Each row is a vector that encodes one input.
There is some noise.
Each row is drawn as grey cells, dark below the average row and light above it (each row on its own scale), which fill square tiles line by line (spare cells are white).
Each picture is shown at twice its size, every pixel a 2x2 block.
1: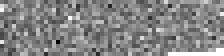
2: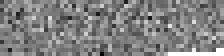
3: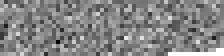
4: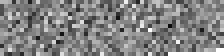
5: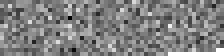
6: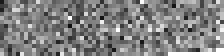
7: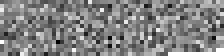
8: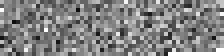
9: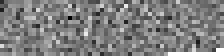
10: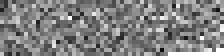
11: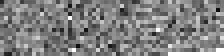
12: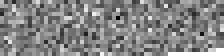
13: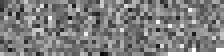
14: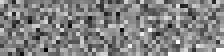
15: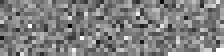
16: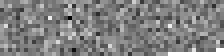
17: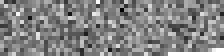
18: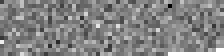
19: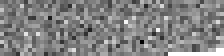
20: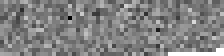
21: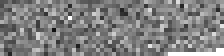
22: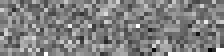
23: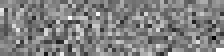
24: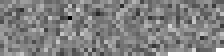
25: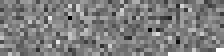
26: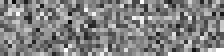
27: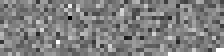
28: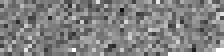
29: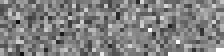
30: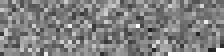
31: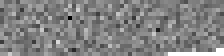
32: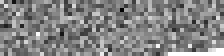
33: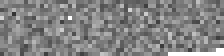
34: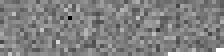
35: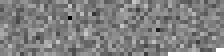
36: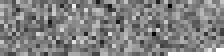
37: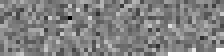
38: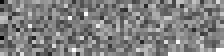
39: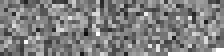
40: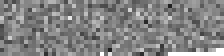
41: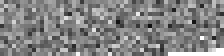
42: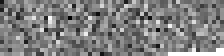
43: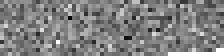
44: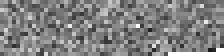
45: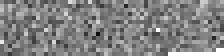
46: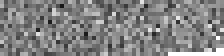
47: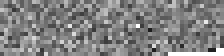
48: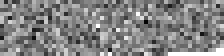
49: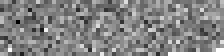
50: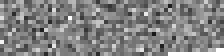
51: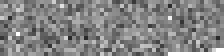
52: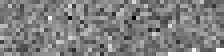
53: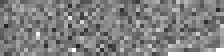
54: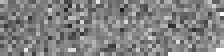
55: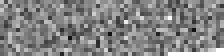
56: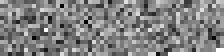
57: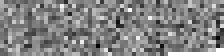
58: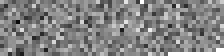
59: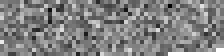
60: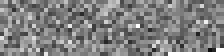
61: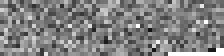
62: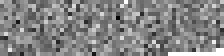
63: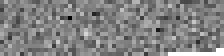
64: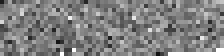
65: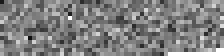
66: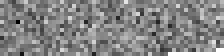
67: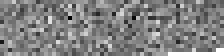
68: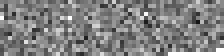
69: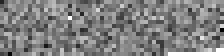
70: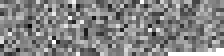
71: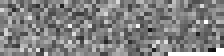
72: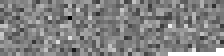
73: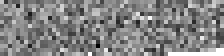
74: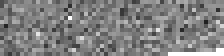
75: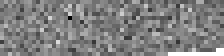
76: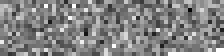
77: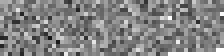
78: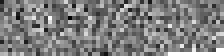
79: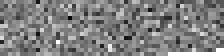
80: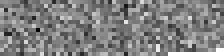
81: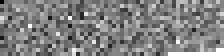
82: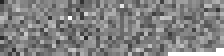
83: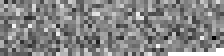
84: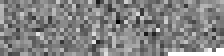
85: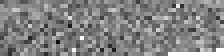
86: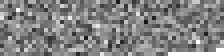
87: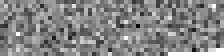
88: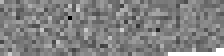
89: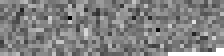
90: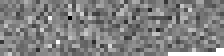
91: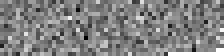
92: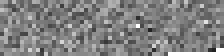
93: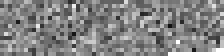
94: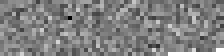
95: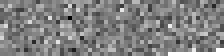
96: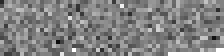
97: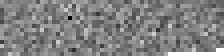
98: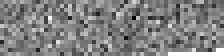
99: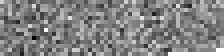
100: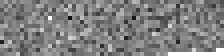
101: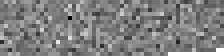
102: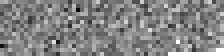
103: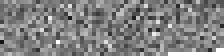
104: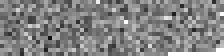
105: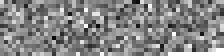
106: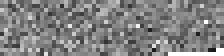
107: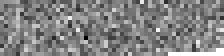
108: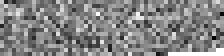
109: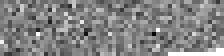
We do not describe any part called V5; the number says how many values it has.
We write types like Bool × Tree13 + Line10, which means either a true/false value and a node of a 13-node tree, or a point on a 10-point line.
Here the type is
List2(Bool × V5).
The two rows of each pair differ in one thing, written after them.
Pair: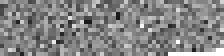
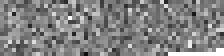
the value of V5 in item 1 of the list
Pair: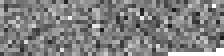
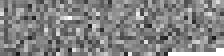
the value of V5 in item 2 of the list
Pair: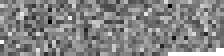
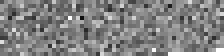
the true/false value in item 1 of the list
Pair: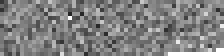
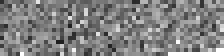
the true/false value in item 1 of the list
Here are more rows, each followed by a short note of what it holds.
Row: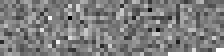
a list of one item
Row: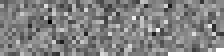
a list of two items
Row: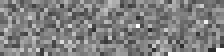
the empty list
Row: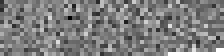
a list of one item
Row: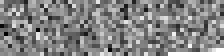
a list of two items
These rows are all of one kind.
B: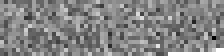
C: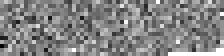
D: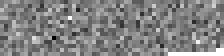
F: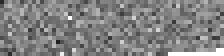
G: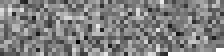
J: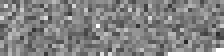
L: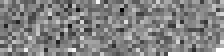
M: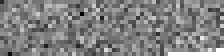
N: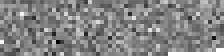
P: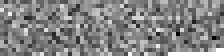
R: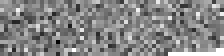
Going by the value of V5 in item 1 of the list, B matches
J and P.
